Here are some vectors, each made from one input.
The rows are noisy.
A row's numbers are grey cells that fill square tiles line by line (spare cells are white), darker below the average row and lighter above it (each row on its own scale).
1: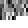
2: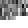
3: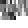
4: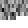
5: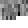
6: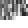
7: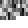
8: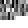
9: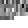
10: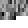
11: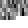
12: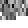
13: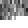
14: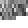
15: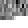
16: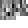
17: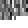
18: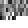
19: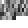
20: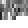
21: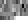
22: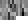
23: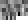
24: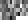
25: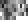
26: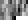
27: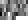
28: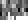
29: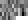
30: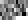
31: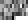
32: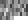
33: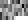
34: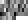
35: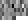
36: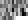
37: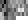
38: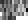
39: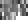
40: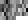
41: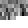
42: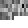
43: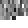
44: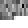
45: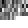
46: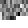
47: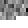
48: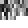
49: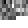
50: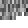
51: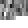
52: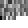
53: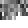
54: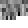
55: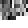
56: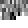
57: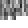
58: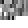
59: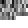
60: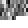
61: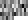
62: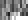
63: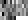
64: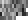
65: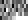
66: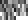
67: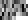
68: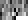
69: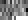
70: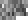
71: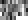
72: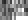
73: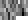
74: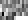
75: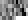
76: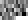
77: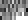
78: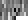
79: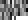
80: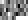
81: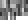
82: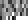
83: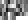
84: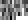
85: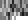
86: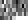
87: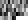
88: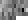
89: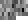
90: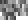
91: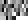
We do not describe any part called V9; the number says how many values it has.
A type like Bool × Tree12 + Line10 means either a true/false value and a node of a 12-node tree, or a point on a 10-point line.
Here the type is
(Bool × Bool × Bool + Line6) × V9.
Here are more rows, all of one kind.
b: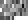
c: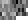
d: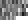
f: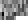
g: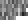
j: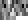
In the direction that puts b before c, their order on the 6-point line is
b, f, j, d, c, g.
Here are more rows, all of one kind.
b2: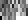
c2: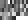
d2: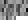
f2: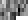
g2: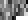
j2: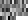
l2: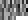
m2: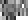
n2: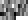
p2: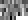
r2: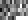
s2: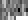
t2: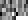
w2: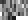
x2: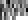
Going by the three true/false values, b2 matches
c2, j2, l2 and r2.
